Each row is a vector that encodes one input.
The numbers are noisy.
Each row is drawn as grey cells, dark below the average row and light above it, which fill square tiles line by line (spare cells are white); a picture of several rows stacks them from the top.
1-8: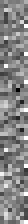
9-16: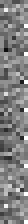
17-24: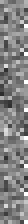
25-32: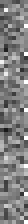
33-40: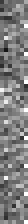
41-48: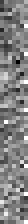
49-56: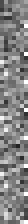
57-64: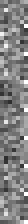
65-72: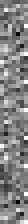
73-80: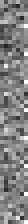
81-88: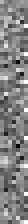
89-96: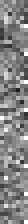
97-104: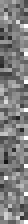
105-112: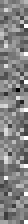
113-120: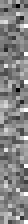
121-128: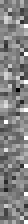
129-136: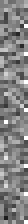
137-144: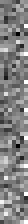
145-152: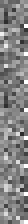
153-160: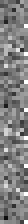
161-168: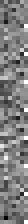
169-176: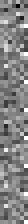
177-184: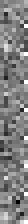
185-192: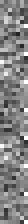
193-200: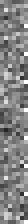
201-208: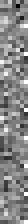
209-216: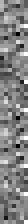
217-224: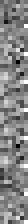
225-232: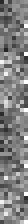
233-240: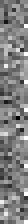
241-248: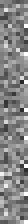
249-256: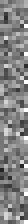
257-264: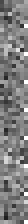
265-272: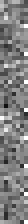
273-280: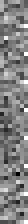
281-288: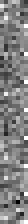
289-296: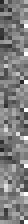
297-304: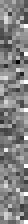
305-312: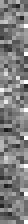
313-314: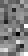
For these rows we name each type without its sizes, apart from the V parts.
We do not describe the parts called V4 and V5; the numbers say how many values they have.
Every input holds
either a point on a circle, a value of V4 and a value of V5, or a node of a tree.
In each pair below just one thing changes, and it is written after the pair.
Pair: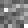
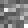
the place on the circle
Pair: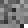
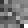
the value of V4
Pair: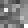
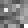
the place on the circle
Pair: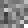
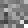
the place on the circle
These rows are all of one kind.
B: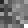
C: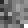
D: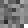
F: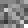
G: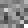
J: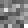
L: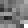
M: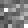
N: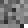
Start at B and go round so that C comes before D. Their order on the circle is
B, C, G, L, J, N, D, M, F.
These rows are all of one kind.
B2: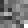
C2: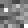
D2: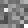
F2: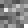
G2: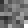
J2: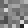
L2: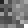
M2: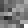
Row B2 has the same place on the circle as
C2 and J2.
